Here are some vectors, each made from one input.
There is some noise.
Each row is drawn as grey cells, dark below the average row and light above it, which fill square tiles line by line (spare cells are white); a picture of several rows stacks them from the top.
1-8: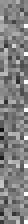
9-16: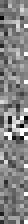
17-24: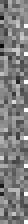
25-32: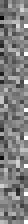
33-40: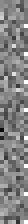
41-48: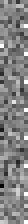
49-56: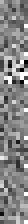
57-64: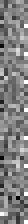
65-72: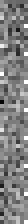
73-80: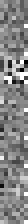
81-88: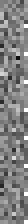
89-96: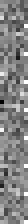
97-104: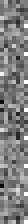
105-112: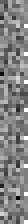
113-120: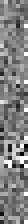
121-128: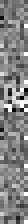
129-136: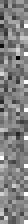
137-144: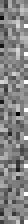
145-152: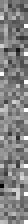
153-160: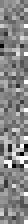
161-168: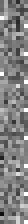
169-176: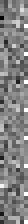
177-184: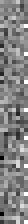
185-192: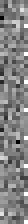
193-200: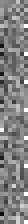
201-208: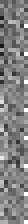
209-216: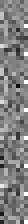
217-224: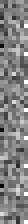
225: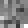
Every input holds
a list of up to three points on a 5-point line.
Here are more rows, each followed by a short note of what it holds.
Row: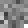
a list of three items
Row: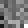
a list of one item
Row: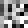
the empty list
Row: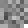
a list of three items
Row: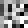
the empty list
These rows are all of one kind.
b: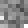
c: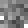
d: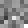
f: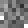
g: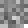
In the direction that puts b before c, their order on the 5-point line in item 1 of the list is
d, g, b, c, f.
